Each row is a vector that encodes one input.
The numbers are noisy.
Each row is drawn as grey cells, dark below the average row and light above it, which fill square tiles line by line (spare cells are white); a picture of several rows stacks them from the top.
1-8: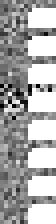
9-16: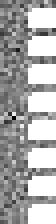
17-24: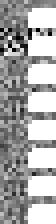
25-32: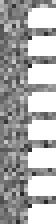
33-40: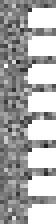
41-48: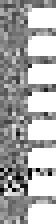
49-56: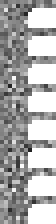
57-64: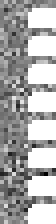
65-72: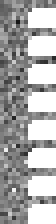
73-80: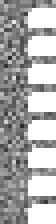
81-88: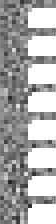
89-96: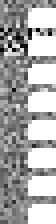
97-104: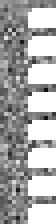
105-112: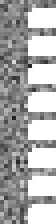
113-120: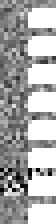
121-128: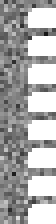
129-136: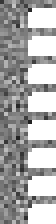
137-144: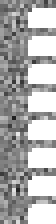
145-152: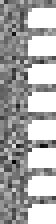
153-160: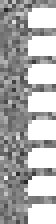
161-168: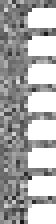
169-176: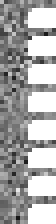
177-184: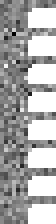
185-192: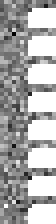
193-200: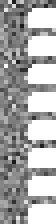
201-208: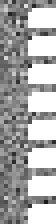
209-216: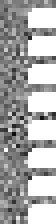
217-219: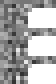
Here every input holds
a list of up to three points on a 10-point line.
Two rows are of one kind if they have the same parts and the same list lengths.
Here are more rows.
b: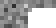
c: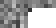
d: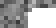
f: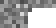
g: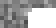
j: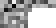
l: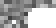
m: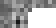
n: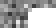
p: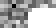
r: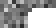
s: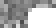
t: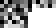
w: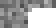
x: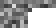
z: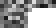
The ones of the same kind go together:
b, g, j, w, x
c, d, f, m, z
l, n, p, r, s
t

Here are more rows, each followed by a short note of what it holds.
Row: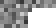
a list of three items
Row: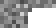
a list of two items
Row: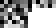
the empty list
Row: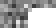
a list of one item
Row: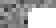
a list of three items
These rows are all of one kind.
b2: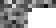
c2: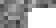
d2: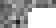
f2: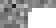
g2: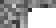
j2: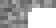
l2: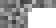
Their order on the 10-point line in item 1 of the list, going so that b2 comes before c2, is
g2, b2, d2, c2, j2, l2, f2.
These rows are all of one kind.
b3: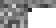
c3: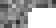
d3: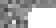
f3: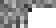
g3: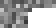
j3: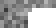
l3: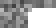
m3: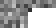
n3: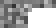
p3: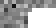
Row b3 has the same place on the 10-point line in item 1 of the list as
f3 and m3.
